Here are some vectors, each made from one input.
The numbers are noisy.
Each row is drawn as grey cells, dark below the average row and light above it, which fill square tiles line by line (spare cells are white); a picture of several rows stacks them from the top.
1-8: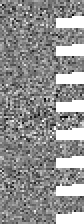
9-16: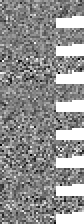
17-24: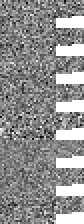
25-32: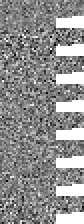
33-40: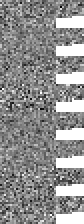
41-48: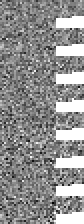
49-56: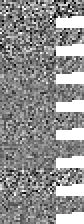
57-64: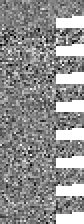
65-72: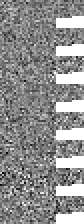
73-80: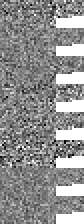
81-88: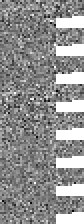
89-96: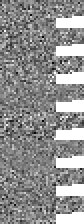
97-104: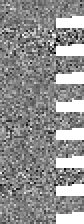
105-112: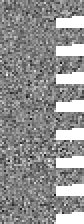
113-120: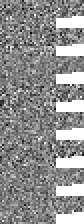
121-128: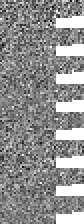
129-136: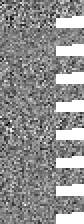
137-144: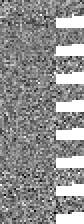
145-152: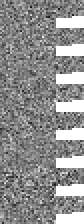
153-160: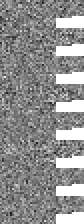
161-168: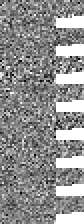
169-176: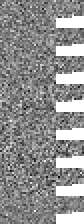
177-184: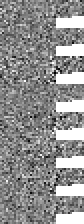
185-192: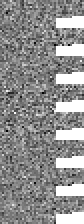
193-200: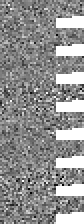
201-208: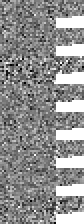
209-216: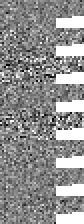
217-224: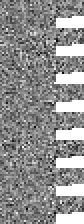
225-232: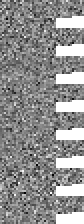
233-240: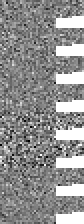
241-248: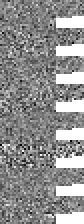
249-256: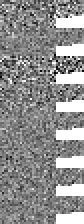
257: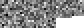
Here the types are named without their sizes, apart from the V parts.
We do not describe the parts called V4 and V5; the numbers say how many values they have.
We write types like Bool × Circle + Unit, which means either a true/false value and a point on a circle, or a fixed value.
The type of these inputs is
Bool × Bool × Bool × (Line + V4) × (Line + V5).
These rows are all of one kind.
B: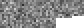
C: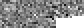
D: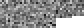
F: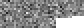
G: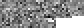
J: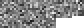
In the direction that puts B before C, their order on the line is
J, B, G, D, C, F.
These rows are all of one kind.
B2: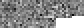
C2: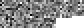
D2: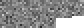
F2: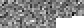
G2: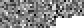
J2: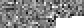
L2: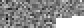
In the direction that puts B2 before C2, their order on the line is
B2, D2, J2, F2, C2, L2, G2.
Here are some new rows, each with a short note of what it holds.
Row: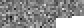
a point on a line, three true/false values and a value of V4
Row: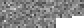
a point on each of two lines and three true/false values
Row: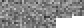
a point on a line, three true/false values and a value of V5
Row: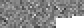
a point on each of two lines and three true/false values
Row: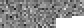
three true/false values, a value of V4 and a value of V5
